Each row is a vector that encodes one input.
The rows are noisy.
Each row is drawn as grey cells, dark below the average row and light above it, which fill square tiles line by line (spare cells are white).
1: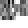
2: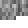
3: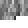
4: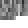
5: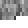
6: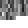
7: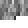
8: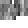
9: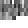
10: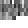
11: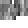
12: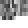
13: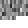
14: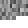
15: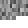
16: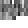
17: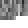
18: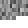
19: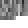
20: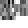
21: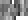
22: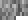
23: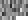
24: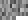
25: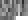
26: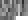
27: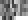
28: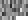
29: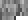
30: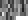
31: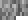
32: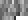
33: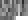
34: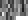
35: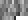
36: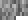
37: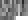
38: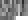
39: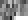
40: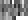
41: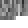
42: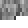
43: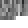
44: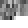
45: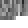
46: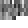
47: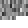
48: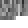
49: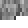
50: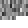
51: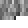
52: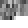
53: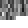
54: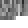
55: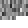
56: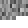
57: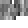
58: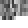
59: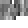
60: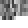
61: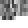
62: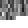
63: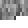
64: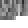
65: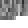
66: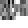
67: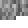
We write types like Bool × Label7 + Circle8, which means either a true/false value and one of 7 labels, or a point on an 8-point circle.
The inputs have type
Line5 + Line7.
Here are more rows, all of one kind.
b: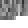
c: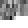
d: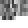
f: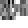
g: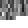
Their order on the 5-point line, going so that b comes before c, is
g, b, c, d, f.
